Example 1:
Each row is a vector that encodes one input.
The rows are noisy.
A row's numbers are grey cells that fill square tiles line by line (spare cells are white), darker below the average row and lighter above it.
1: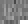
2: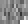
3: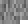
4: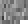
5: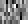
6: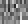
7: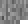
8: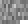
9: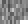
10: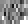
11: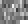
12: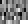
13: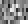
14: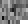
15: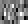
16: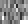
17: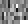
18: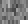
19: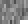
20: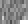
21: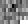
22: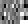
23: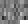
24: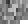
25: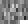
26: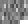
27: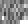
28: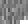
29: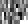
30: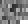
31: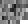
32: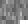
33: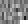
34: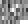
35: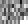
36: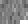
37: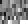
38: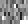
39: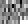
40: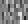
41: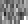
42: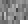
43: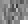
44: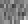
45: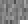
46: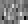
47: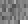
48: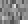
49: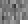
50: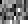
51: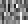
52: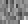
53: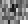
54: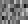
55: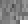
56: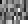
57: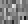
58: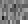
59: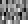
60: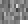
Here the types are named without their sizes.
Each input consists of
either a point on a circle and a true/false value, or a fixed value.
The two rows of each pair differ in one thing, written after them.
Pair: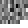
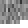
the place on the circle
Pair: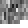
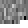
the true/false value
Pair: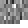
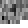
the true/false value
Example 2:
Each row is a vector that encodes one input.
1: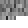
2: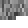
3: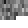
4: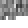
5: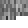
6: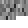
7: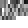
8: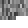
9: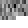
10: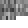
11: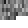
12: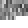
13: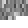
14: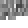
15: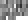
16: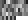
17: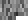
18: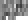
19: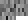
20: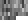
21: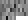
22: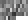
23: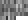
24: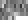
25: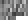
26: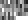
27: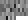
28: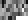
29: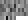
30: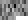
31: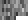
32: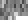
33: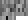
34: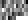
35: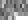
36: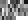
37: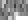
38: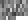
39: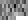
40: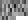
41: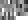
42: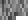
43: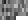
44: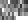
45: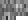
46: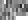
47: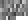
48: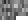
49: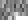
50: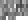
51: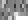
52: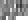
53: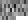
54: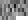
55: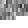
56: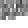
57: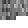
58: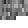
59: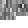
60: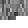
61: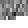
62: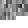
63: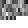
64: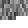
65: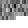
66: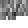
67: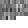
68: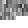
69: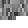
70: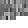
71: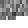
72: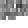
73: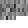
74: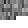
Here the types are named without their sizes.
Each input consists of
a point on a circle and a true/false value.
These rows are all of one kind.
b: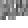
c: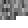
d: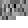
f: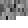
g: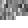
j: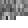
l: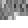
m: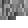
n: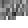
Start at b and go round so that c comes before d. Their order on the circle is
b, n, m, c, j, f, d, l, g.
